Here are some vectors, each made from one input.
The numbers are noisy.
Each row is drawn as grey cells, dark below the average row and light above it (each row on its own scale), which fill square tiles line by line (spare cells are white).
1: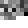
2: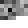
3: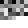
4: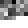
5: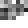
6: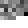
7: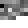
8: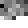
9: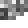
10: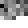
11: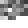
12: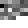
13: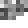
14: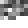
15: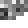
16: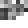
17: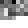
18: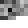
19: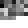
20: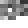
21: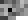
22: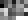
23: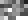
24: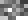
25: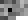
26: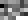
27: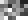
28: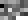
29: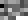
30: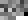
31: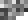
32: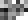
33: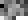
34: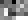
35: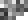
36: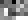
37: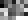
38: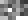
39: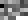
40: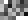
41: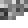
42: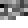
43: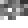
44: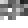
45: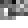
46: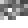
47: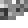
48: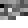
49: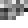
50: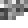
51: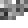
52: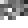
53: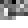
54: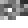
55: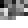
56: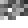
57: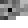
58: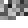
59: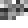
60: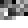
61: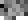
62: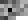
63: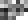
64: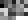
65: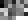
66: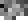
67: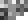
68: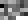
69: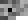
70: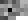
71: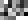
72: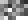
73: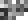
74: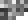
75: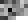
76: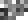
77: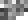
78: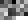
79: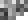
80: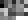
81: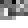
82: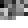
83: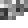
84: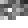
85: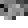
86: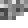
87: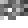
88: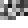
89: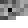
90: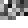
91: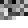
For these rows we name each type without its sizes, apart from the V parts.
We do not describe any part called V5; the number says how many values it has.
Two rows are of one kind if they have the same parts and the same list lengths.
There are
2 kinds of row.
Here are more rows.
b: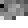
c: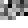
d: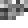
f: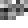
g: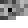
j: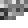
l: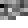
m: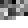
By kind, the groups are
b, c, l, m
d, f, g, j

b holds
a true/false value and a value of V5.
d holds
a point on a line and a true/false value.
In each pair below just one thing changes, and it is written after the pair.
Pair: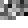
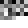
the true/false value
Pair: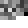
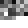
the true/false value
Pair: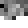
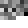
the value of V5
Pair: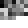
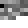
the true/false value
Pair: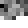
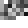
the value of V5
